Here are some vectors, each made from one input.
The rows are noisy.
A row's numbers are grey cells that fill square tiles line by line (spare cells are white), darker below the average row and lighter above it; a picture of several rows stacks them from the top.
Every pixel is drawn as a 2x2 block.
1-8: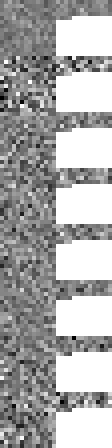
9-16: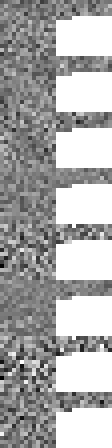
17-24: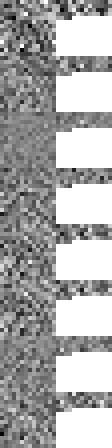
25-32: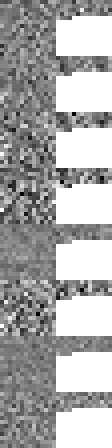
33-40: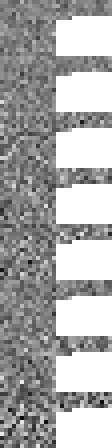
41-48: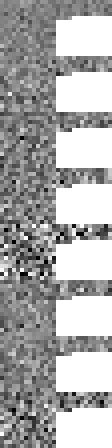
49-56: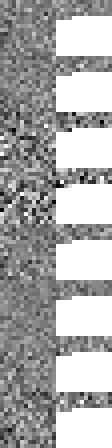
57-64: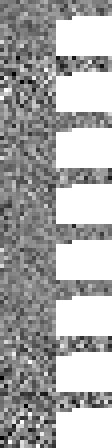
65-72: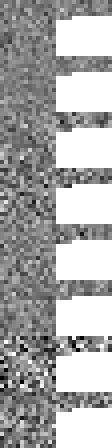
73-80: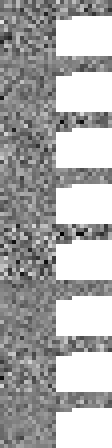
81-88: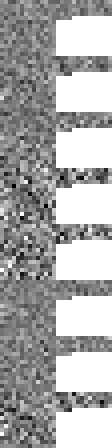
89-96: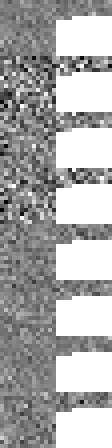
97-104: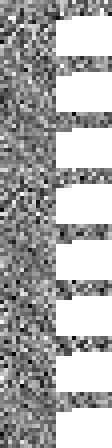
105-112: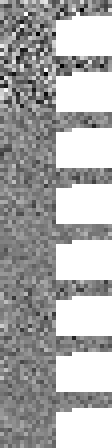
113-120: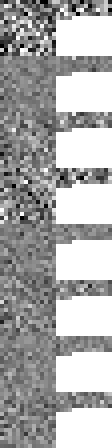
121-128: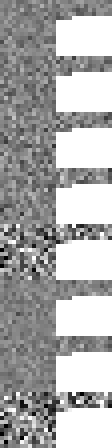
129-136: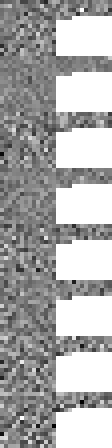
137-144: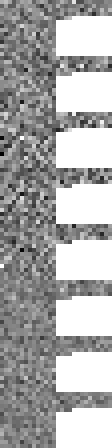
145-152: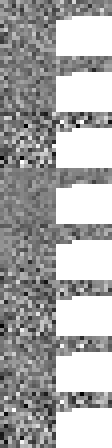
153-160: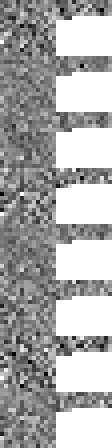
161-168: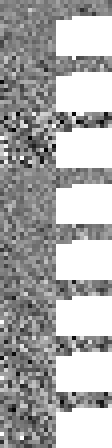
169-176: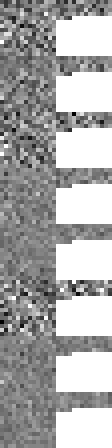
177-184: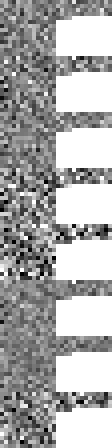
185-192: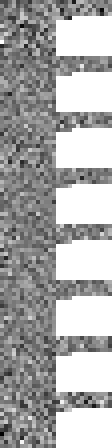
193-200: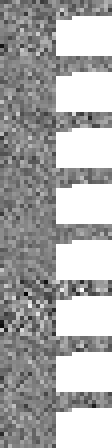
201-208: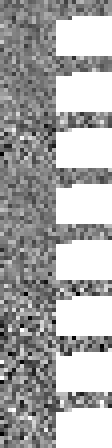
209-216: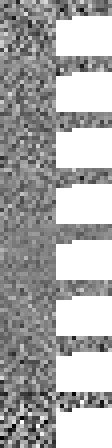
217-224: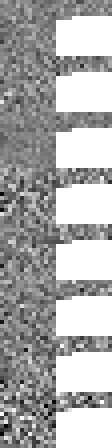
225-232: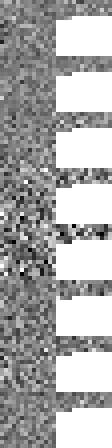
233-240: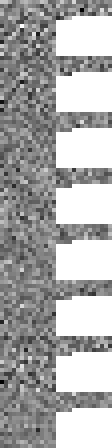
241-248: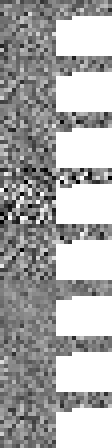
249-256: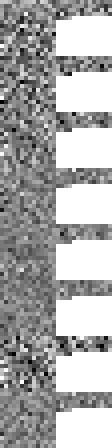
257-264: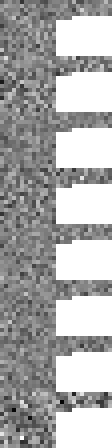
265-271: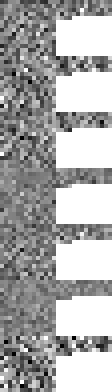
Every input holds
four true/false values, together with either a point on an 8-point line, or a node of an 11-node tree.
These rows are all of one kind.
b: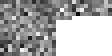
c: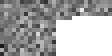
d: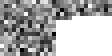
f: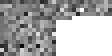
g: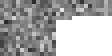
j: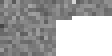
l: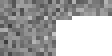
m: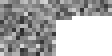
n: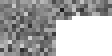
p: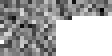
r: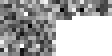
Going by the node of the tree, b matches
d and j.
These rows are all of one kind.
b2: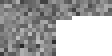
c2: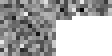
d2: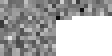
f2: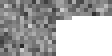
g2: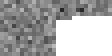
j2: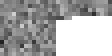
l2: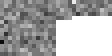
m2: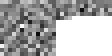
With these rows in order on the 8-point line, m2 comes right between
g2 and j2.
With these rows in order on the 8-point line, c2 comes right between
b2 and f2.
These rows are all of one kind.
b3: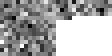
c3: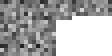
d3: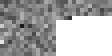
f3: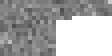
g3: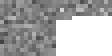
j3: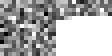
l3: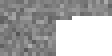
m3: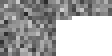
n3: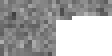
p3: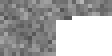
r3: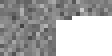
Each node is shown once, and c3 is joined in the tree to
g3 and j3.
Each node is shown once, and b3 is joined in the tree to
j3 and l3.
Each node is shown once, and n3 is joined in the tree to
j3 and r3.
